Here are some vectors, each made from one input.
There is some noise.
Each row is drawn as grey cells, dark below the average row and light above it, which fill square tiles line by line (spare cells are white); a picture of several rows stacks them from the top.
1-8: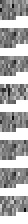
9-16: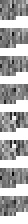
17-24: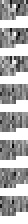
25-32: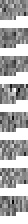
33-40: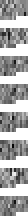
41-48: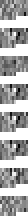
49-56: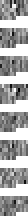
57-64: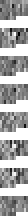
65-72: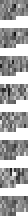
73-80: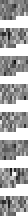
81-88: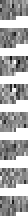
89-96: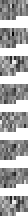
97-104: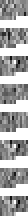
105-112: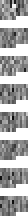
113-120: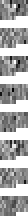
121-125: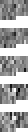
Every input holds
either a point on a 4-point line and a true/false value, or a list of up to three points on a 5-point line.
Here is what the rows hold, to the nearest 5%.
About 25% of them hold a point on a 4-point line and a true/false value. The rest are lists of up to three points on a 5-point line: about 5% of all rows are empty, 15% hold one, 30% two and 25% three.
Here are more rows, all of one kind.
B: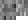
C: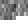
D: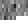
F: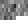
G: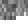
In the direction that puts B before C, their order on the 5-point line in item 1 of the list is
B, D, F, C, G.
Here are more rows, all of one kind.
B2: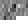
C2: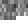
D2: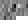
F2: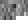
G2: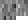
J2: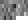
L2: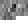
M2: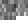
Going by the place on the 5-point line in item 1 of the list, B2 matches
D2 and G2.
